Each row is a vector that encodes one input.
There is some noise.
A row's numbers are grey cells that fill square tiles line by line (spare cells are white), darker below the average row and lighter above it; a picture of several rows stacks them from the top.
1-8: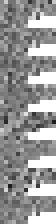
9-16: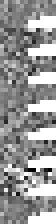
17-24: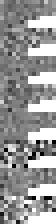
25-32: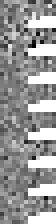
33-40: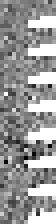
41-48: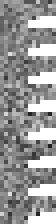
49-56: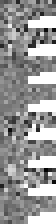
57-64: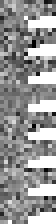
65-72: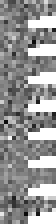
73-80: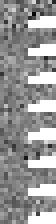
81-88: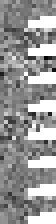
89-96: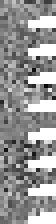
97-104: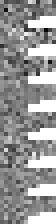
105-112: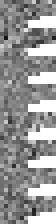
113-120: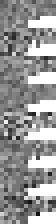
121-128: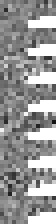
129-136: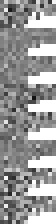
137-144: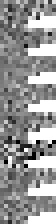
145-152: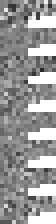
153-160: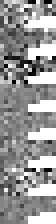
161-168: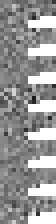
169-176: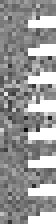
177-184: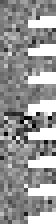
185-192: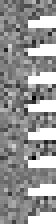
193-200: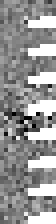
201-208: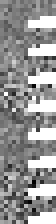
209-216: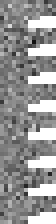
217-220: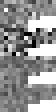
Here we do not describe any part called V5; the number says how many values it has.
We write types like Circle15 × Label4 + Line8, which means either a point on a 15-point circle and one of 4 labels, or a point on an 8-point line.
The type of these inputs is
List3(Line3 × Line4 × V5).
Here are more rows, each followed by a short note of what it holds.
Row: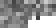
a list of three items
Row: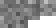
a list of two items
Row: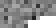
a list of one item
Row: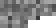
a list of three items
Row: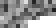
the empty list
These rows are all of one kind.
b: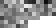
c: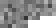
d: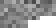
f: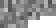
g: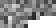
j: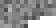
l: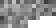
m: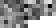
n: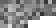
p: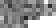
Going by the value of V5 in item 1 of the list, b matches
c, g, j and n.
